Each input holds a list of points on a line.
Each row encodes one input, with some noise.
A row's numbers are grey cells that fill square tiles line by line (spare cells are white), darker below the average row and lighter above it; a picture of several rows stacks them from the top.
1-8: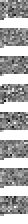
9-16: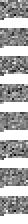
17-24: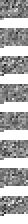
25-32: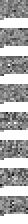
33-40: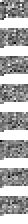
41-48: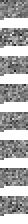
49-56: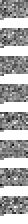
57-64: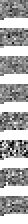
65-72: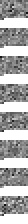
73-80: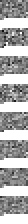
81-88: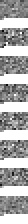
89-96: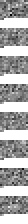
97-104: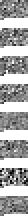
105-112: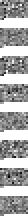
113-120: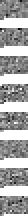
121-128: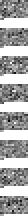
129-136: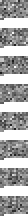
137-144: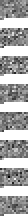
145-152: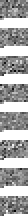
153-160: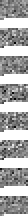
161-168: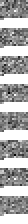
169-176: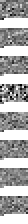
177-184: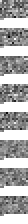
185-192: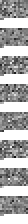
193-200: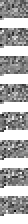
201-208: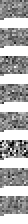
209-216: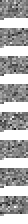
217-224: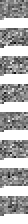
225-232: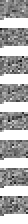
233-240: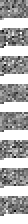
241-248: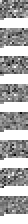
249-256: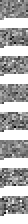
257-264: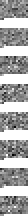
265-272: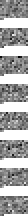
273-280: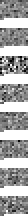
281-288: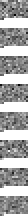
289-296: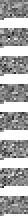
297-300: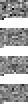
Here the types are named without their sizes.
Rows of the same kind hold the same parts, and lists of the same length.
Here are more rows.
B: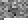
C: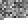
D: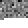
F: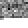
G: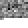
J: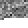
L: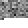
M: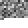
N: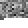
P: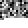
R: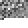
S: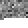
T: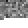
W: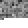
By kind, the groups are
B, F, G, L
C, M, R
D, J, N, S, T, W
P

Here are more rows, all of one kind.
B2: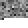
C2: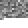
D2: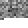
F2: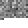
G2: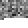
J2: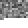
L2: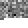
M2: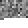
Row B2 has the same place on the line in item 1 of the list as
D2 and G2.
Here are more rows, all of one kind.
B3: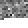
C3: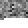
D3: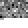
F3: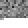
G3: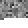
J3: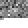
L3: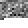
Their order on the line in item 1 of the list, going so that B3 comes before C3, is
D3, J3, F3, B3, G3, C3, L3.
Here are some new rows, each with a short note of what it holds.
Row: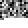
the empty list
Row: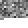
a list of one item
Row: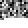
the empty list
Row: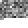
a list of one item
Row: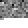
a list of three items
